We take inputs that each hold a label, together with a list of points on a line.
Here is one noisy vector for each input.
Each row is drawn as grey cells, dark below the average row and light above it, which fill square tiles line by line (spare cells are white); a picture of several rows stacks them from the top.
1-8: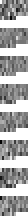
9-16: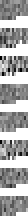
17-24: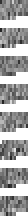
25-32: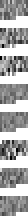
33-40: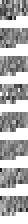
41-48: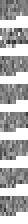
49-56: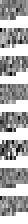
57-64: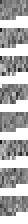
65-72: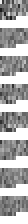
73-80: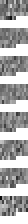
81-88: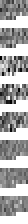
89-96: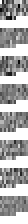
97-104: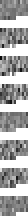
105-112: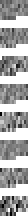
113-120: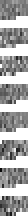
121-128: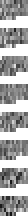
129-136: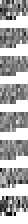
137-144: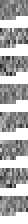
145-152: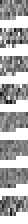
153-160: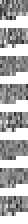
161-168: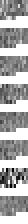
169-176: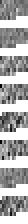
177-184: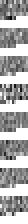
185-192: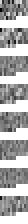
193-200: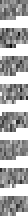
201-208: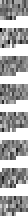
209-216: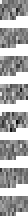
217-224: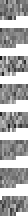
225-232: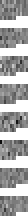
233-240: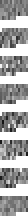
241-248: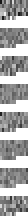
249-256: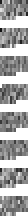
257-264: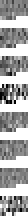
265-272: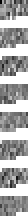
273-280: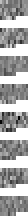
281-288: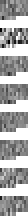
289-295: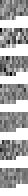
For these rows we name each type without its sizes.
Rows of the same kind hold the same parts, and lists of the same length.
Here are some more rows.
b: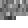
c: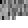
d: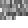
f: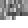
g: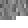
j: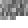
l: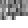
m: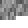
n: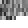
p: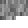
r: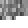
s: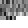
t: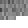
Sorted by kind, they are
b, c, m
d, f, j, l, r
g, n, p, s, t

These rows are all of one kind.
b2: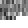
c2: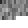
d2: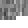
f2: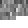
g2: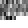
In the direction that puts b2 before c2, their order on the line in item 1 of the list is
g2, f2, b2, d2, c2.
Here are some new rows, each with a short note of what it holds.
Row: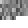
a label, together with the empty list
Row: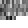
a label, together with a list of one item
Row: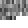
a label, together with a list of two items
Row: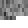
a label, together with a list of one item
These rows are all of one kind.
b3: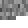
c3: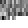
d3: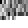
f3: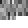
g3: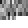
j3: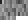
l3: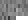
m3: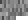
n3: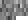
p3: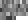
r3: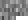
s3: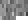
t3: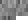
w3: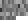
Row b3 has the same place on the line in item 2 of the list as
f3, m3 and r3.
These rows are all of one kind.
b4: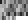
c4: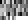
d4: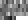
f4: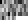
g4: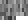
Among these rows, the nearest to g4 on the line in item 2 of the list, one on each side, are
d4 and f4.
